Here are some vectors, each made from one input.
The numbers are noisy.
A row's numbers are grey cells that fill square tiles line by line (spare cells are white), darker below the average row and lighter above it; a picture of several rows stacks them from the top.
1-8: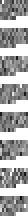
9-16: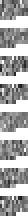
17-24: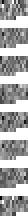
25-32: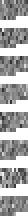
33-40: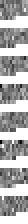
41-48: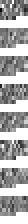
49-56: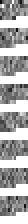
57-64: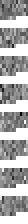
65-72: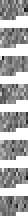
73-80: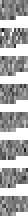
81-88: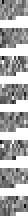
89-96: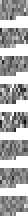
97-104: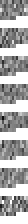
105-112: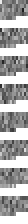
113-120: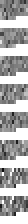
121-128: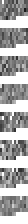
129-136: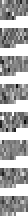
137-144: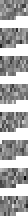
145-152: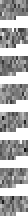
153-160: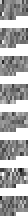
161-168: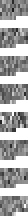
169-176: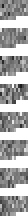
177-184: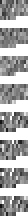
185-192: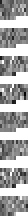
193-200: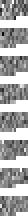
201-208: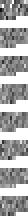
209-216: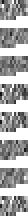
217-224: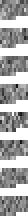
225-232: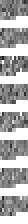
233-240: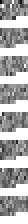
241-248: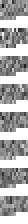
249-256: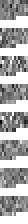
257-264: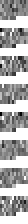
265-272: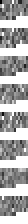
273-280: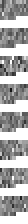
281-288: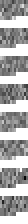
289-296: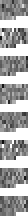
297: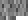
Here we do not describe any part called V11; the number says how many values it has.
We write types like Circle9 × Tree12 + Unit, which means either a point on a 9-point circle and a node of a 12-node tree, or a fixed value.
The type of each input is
((Bool × Bool × Bool + V11) × (Circle5 + Unit) + Unit) × Circle5 × V11.
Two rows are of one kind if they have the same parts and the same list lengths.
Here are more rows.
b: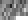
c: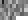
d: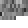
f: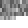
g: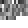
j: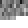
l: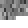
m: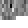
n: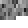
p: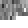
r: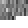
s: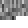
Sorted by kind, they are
b, l, r
c, d, s
f, j, m
g
n, p

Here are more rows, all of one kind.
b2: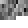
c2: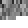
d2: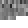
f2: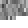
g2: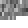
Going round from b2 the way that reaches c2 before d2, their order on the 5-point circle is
b2, c2, d2, f2, g2.
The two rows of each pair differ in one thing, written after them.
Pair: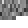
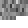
the place on the 5-point circle
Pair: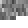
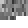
one of the three true/false values
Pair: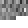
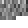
the place on the 5-point circle
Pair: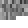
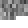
one of the three true/false values
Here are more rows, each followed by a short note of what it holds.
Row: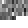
a point on a 5-point circle, three true/false values and a value of V11
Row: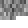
a point on a 5-point circle, three true/false values and a value of V11
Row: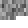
a point on a 5-point circle, three true/false values and a value of V11
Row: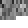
a point on a 5-point circle and two values of V11
